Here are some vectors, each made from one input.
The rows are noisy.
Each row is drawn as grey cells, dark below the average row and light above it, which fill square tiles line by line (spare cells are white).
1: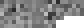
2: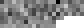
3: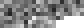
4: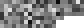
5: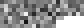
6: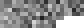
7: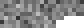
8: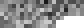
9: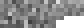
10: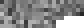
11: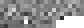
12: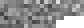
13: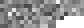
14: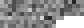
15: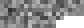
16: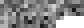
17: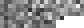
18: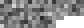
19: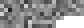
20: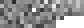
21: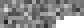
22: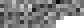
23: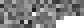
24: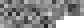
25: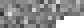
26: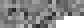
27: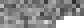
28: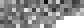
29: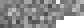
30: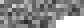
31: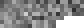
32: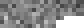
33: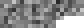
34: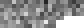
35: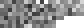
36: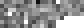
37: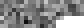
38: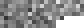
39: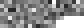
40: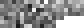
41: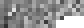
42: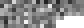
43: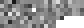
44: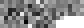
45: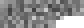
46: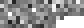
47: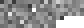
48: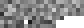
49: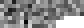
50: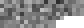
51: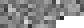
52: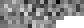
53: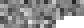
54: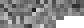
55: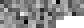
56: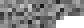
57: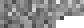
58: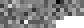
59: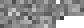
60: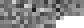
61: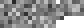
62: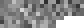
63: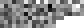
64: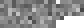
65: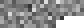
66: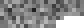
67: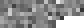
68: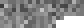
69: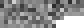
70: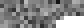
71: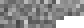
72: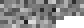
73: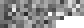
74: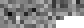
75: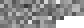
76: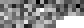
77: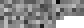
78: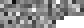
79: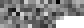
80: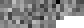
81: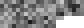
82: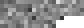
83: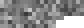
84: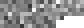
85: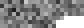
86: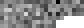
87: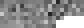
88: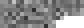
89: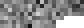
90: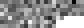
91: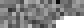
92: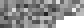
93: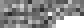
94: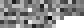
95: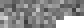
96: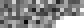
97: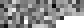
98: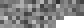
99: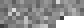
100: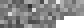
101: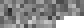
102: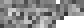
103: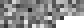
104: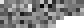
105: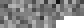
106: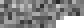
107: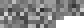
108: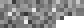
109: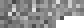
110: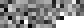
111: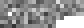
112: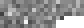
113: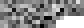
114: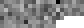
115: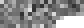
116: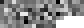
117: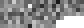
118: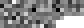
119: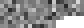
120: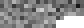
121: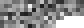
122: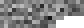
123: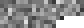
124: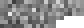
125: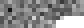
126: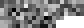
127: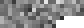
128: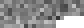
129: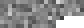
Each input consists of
one of 4 labels, together with either a point on a 4-point line, or a point on each of three 5-point lines.
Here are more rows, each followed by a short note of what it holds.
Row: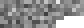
one of 4 labels and a point on a 4-point line
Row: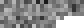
one of 4 labels and a point on each of three 5-point lines
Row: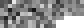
one of 4 labels and a point on each of three 5-point lines
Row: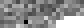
one of 4 labels and a point on each of three 5-point lines
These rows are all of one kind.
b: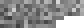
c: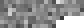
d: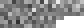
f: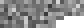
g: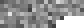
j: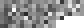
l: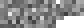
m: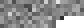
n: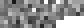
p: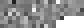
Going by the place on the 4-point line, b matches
g and p.
